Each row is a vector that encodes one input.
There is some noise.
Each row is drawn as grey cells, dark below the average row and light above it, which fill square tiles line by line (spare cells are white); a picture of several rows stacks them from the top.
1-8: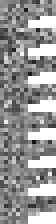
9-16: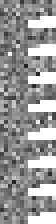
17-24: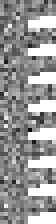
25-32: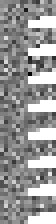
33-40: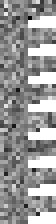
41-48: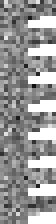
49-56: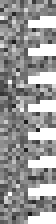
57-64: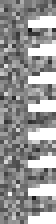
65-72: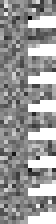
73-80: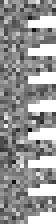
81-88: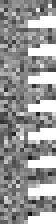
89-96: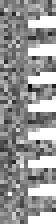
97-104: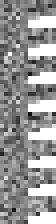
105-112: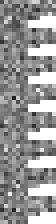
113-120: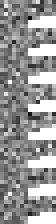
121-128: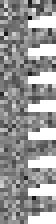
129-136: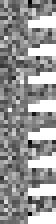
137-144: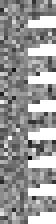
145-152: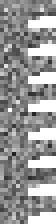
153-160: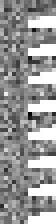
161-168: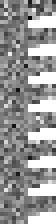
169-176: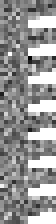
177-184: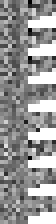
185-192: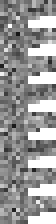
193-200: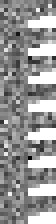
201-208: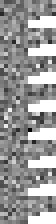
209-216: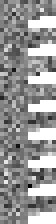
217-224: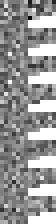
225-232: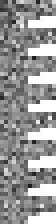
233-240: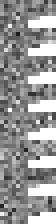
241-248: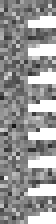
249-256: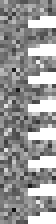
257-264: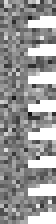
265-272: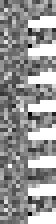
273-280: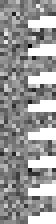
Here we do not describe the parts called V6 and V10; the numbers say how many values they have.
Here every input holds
either a point on an 8-point circle, or a fixed value, or a node of a 7-node tree, or a value of V6 and a value of V10.
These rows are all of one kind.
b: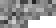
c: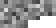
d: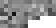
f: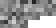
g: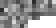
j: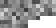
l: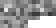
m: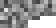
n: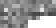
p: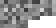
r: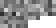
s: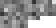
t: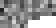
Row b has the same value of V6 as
f and p.
